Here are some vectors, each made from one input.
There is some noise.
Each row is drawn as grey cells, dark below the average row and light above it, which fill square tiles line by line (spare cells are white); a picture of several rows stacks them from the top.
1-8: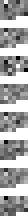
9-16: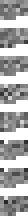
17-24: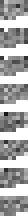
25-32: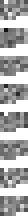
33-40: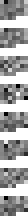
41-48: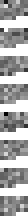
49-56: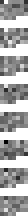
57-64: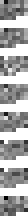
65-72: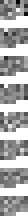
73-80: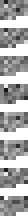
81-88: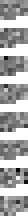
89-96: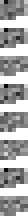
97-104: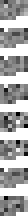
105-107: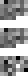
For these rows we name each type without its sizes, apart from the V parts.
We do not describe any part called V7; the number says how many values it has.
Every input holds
a true/false value, together with either a point on a line, or a value of V7.
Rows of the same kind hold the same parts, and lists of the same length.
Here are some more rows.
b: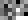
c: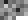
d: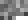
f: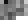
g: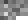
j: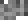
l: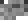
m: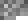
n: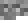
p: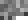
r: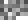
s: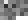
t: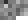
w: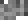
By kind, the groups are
b, j, l, n, r, s, w
c, d, f, g, m, p, t

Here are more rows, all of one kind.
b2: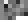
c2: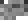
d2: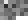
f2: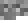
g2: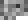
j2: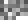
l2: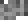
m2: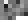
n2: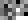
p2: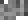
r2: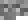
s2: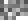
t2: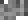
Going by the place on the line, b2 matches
l2, m2, p2 and t2.
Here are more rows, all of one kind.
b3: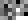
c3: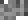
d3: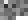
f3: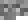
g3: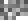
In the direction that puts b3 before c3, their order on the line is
b3, c3, d3, f3, g3.
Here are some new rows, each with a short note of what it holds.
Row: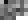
a true/false value and a value of V7
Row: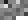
a true/false value and a value of V7
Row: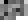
a true/false value and a value of V7
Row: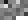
a true/false value and a value of V7
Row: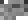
a point on a line and a true/false value
